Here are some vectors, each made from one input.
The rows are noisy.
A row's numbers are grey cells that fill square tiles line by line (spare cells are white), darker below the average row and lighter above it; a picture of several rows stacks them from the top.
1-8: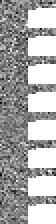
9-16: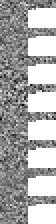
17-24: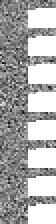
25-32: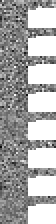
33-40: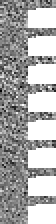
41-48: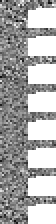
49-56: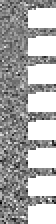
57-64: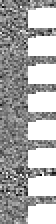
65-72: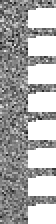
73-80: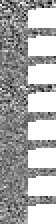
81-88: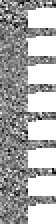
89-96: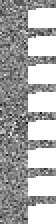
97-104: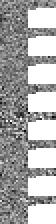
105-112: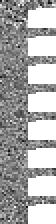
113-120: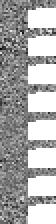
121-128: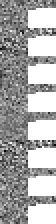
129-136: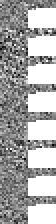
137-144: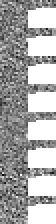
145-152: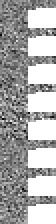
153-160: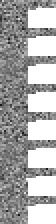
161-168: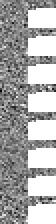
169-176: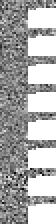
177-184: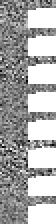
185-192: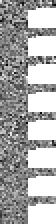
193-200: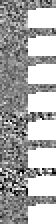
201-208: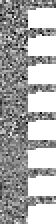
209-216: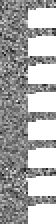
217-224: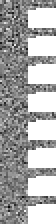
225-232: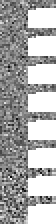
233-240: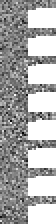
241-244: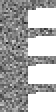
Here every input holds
a node of a 20-node tree.
